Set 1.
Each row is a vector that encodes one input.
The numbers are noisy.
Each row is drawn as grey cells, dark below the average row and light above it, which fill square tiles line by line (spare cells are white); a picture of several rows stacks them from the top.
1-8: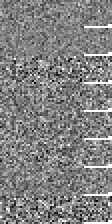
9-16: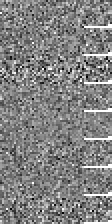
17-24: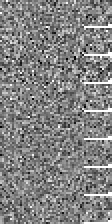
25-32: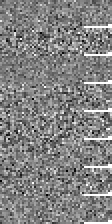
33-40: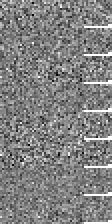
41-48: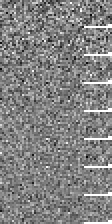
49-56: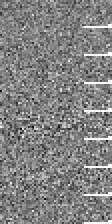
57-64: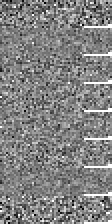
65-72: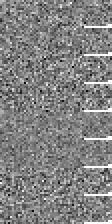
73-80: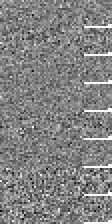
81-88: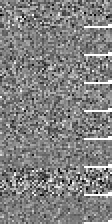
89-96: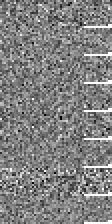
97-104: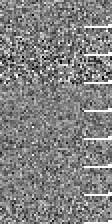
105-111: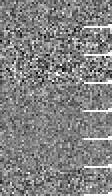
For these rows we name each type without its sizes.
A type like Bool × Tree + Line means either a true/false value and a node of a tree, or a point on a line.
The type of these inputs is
Bool × Tree.
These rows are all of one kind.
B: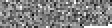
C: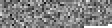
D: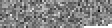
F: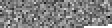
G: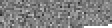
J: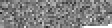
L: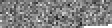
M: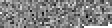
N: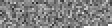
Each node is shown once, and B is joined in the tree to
D, J and M.
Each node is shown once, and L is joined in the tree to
G.
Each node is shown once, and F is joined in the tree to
C.
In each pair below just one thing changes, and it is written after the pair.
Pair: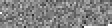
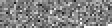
the node of the tree
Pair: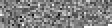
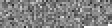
the node of the tree
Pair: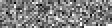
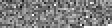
the true/false value
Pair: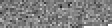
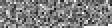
the node of the tree
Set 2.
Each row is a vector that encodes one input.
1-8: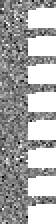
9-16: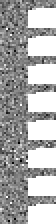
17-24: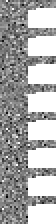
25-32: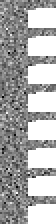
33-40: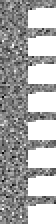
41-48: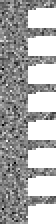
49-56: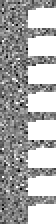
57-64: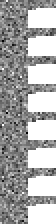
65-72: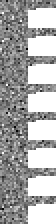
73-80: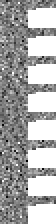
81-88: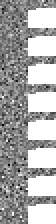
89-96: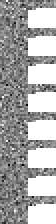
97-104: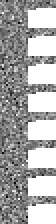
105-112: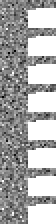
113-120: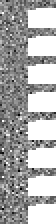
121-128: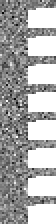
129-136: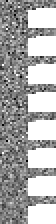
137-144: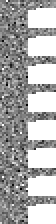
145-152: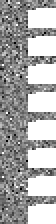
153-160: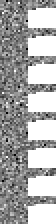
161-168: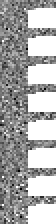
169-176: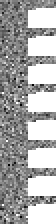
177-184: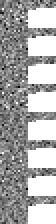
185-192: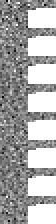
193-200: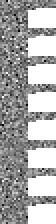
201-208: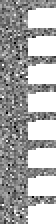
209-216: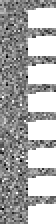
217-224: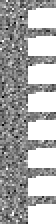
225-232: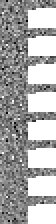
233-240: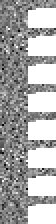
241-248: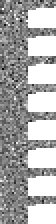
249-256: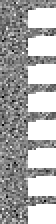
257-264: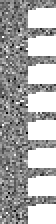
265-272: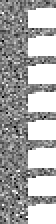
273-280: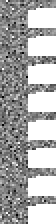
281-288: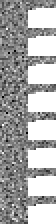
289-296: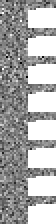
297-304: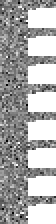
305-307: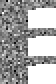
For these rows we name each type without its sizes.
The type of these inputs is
(Bool × Bool × Bool × Bool + Unit) × Line × Line.
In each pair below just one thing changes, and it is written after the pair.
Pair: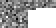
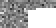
the place on one of the two lines
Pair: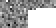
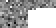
one of the four true/false values
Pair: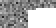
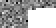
the place on one of the two lines
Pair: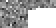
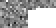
one of the four true/false values
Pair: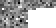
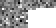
the place on one of the two lines
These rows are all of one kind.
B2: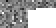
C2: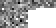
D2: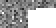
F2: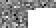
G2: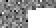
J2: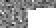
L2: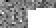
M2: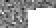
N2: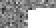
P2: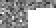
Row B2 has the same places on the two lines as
D2, J2, L2 and M2.
